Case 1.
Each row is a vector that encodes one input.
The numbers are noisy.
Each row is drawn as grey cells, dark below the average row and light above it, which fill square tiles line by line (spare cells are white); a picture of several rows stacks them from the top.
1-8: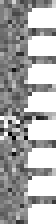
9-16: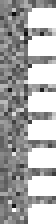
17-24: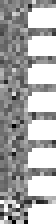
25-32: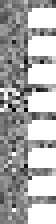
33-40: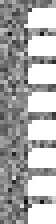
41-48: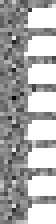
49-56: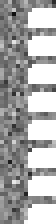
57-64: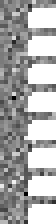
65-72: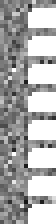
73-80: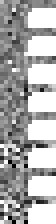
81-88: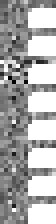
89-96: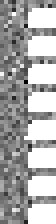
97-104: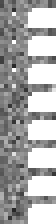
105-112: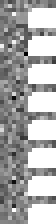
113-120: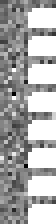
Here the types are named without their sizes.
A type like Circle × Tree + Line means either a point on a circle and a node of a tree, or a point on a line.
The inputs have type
List(Line).
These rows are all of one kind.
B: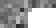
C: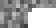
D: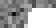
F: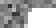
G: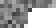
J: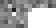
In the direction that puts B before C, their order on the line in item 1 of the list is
G, F, D, B, J, C.
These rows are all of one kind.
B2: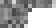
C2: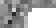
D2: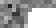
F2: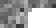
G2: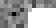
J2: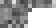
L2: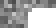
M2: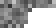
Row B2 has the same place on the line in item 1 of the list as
J2 and M2.
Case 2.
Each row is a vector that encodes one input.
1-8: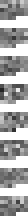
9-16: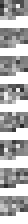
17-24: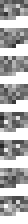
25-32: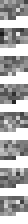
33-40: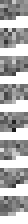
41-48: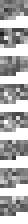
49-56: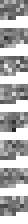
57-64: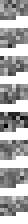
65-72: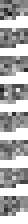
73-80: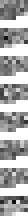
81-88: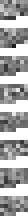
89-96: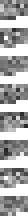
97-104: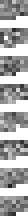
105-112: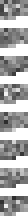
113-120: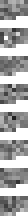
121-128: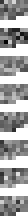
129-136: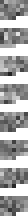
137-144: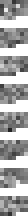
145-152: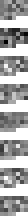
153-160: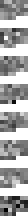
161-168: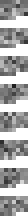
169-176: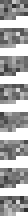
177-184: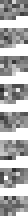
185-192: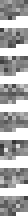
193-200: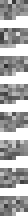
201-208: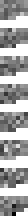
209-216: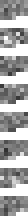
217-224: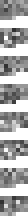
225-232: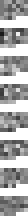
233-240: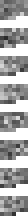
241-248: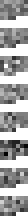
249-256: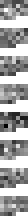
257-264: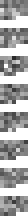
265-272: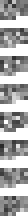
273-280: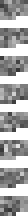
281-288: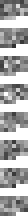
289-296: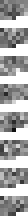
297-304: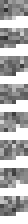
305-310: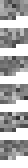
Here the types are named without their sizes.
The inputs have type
List(Line).
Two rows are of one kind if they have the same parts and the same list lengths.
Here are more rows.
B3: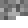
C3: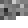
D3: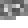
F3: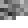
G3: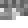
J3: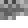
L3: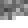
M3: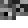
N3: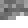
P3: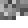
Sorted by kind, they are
B3, G3, J3, L3, N3
C3, F3, P3
D3
M3

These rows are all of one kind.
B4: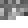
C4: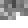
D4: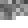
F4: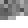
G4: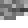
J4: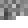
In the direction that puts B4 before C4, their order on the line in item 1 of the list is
G4, D4, F4, J4, B4, C4.
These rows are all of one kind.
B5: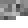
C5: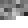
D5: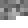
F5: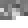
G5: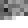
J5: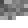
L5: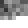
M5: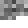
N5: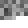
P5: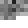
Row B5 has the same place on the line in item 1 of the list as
C5 and D5.
